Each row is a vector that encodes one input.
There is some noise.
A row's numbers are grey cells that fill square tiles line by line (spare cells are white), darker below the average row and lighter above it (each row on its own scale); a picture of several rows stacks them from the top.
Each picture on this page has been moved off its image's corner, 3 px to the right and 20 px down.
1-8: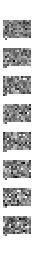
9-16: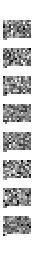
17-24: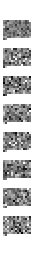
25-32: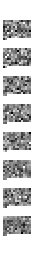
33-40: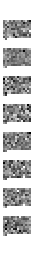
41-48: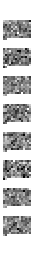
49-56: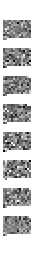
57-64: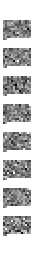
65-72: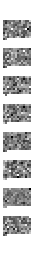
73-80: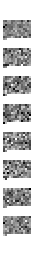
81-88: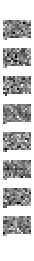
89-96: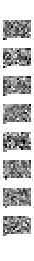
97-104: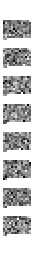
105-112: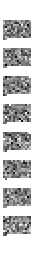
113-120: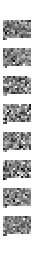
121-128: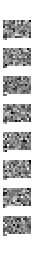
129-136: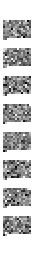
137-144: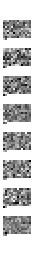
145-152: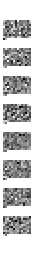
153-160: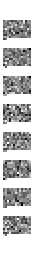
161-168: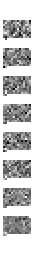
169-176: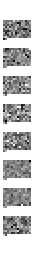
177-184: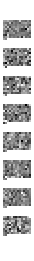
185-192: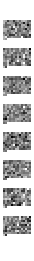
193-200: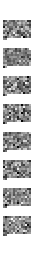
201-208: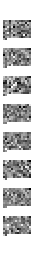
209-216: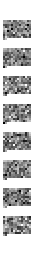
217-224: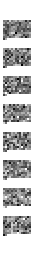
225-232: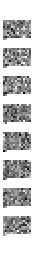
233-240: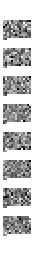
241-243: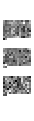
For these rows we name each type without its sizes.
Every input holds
a point on a circle, a point on each of two lines and a true/false value.
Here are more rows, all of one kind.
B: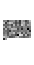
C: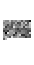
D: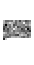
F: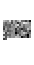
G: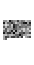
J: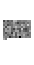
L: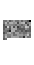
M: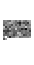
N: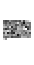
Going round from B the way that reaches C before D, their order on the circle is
B, F, J, G, L, N, C, M, D.
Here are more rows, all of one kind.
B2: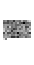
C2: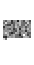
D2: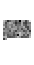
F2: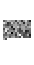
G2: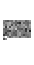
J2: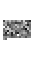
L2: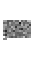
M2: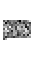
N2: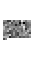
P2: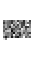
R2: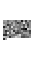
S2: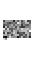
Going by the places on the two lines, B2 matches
D2 and N2.
